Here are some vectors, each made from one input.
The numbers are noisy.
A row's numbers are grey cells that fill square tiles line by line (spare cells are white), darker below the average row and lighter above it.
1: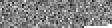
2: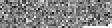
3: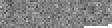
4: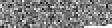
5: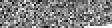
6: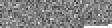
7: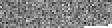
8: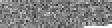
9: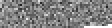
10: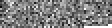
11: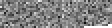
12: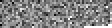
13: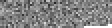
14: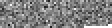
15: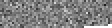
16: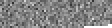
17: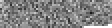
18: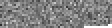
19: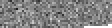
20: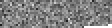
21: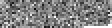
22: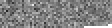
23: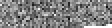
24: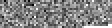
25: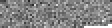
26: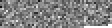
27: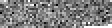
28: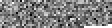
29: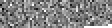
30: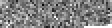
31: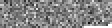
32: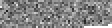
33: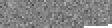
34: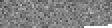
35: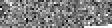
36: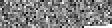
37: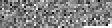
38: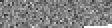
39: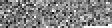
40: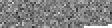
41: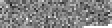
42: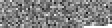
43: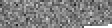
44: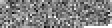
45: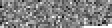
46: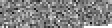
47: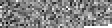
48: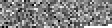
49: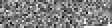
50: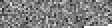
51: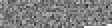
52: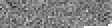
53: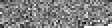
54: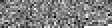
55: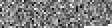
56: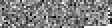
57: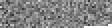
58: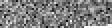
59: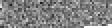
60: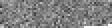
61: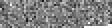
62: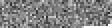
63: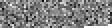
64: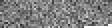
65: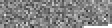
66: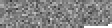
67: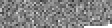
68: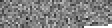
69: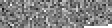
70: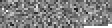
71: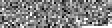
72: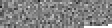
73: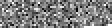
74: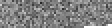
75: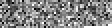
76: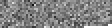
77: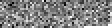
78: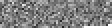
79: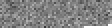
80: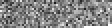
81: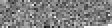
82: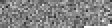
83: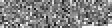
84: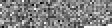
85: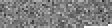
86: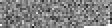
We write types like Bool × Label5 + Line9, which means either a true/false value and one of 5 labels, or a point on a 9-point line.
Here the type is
Bool × (Label4 × Label4 × Label4 + Unit).
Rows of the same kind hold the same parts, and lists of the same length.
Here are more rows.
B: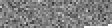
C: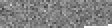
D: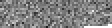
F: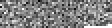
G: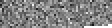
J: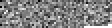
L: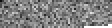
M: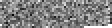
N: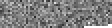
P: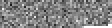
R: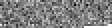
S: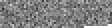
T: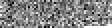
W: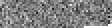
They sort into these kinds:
B, C, D, F, J, M, N, P, R, T, W
G, L, S

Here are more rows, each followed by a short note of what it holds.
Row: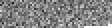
three labels (each one of 4) and a true/false value
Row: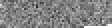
three labels (each one of 4) and a true/false value
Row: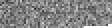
three labels (each one of 4) and a true/false value
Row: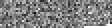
a true/false value
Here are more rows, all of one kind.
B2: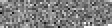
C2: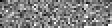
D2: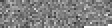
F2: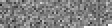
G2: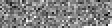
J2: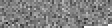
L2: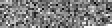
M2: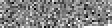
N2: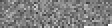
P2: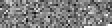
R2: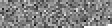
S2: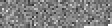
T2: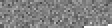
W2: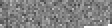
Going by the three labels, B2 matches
P2, R2 and S2.
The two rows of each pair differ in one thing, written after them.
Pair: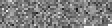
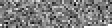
the true/false value
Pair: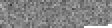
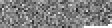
the true/false value
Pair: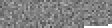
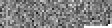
the true/false value
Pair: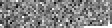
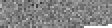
the true/false value
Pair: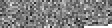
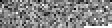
the true/false value
